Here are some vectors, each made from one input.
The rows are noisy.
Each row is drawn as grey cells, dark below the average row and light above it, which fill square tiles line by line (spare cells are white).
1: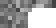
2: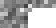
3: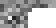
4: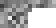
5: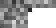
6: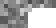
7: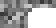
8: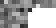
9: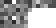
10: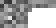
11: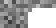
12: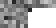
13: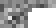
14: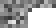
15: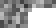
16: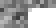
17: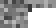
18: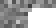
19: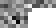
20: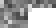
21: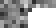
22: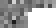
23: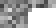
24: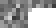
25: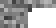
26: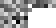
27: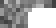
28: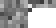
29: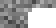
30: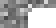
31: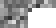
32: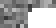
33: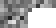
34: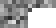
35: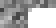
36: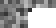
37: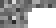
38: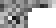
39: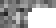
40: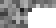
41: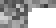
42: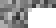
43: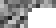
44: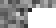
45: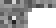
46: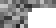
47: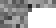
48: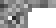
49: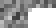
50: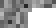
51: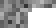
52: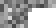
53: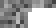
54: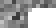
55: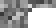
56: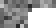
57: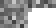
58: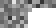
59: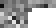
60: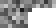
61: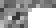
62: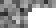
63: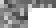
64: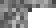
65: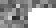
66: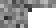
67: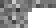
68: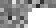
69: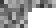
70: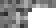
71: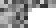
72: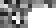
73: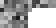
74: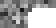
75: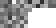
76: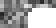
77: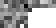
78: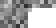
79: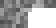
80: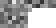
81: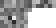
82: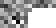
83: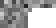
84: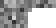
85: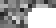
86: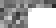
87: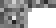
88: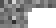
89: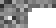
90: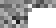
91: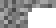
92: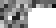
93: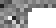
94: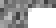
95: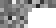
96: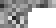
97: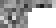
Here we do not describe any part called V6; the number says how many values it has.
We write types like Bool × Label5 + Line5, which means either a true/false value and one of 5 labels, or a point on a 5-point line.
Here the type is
List2(Line4) × V6.
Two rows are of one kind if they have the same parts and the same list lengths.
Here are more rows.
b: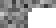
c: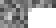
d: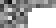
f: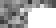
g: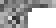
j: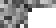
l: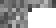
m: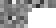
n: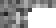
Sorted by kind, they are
b, c, d, l, n
f, m
g, j

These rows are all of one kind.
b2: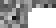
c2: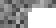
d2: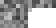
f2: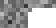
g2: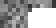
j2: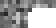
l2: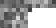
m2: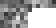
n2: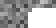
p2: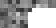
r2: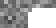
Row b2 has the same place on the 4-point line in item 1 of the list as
f2, l2 and m2.
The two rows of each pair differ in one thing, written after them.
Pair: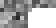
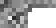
the value of V6
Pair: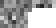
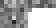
the place on the 4-point line in item 1 of the list
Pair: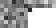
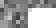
the value of V6
